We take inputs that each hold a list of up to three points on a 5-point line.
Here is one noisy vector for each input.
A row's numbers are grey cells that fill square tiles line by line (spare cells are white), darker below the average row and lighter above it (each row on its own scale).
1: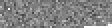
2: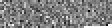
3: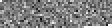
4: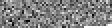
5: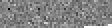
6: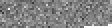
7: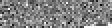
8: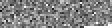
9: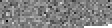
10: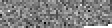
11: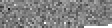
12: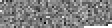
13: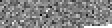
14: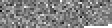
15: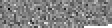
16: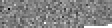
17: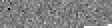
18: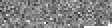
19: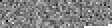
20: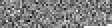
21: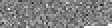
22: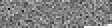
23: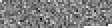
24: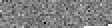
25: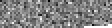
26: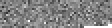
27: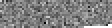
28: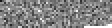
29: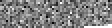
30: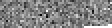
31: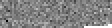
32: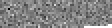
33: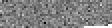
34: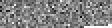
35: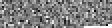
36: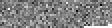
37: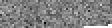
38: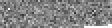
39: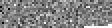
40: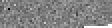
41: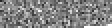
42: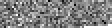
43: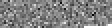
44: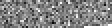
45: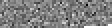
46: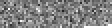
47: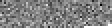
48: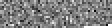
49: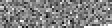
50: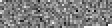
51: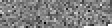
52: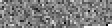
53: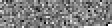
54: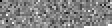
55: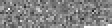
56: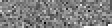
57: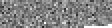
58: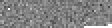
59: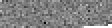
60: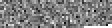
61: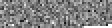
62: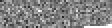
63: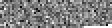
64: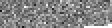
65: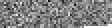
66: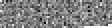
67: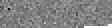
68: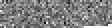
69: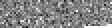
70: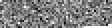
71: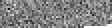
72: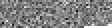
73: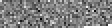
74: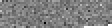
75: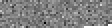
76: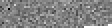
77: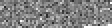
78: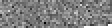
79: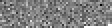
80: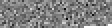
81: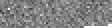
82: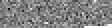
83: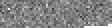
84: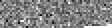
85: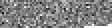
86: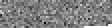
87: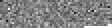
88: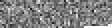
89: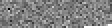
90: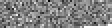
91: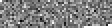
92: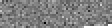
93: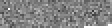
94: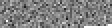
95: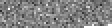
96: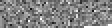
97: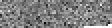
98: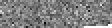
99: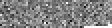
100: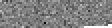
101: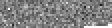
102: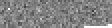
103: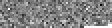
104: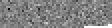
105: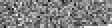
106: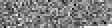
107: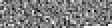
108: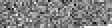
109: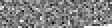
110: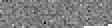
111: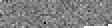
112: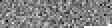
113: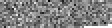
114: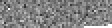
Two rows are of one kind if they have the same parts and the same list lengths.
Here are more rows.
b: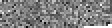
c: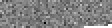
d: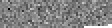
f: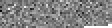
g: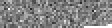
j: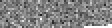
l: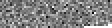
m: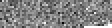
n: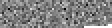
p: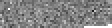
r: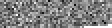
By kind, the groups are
b, c
d, n
f, g, j, l, m, p
r

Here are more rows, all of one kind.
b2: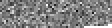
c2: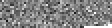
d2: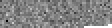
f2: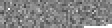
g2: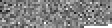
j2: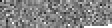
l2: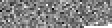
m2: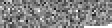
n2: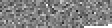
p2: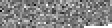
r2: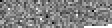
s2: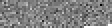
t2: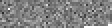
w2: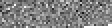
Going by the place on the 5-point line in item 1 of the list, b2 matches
l2, n2, p2 and w2.
